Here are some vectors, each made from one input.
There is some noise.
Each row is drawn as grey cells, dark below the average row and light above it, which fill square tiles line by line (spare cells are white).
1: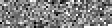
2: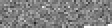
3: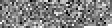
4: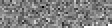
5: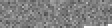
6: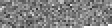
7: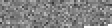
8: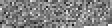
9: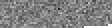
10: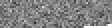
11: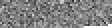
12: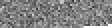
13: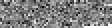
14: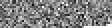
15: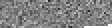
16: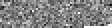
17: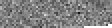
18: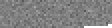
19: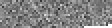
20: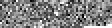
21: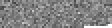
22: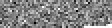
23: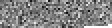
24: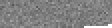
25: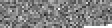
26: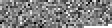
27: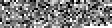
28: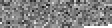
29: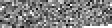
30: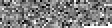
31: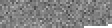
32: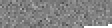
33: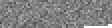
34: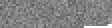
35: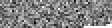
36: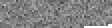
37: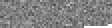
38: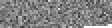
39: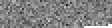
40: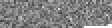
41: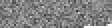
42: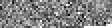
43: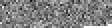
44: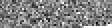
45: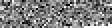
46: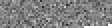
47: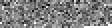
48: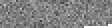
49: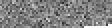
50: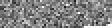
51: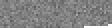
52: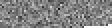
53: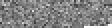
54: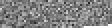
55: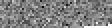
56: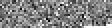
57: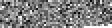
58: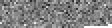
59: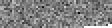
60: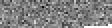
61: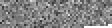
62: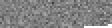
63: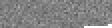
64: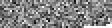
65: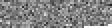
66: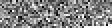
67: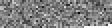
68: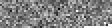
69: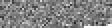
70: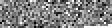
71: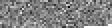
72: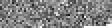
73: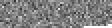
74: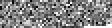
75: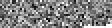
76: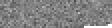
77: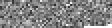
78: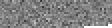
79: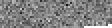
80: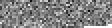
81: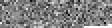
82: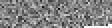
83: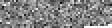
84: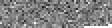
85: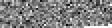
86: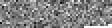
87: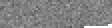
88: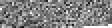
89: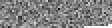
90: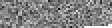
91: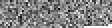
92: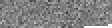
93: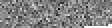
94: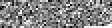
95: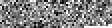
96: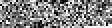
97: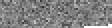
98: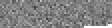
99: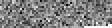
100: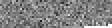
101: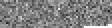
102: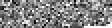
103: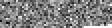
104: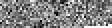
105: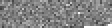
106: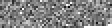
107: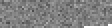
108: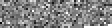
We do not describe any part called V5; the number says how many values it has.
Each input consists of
a list of up to two items, each one of 4 labels and a value of V5.
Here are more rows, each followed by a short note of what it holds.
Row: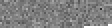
a list of two items
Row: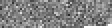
a list of two items
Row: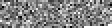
a list of two items
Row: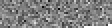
a list of two items
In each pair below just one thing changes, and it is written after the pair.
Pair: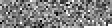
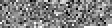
the label in item 2 of the list
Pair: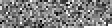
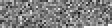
the label in item 2 of the list
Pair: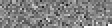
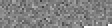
the label in item 2 of the list
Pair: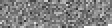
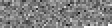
the value of V5 in item 1 of the list
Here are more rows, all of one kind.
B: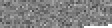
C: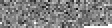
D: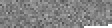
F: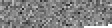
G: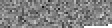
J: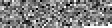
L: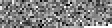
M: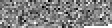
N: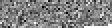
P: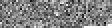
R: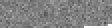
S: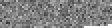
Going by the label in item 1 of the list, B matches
D and N.
